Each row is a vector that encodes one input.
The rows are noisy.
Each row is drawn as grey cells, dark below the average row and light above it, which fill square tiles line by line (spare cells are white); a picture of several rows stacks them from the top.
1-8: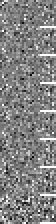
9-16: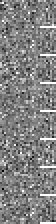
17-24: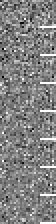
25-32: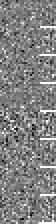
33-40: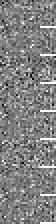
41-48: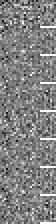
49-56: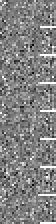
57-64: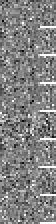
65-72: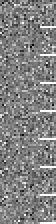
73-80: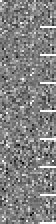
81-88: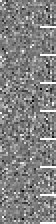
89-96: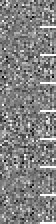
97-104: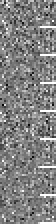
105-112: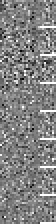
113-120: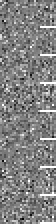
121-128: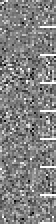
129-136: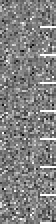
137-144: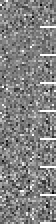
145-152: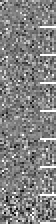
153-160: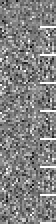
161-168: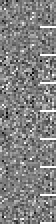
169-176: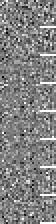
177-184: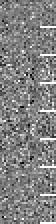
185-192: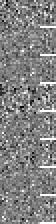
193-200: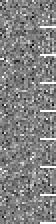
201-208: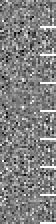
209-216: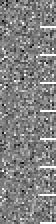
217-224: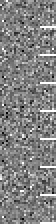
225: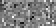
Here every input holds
either a point on a 5-point line and a node of an 8-node tree, or a point on a 7-point line and a true/false value.
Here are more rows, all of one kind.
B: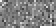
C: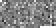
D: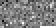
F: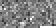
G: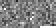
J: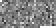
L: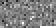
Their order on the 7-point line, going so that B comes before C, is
D, L, G, F, J, B, C.
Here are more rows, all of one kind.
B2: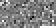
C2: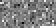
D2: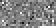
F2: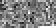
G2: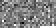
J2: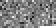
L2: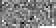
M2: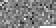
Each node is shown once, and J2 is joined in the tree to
M2.
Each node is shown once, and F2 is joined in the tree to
C2 and L2.
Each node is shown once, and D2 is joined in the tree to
B2 and L2.
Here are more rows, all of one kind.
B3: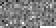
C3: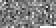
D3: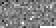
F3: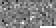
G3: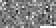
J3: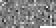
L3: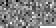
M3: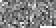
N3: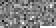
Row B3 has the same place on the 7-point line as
L3 and N3.
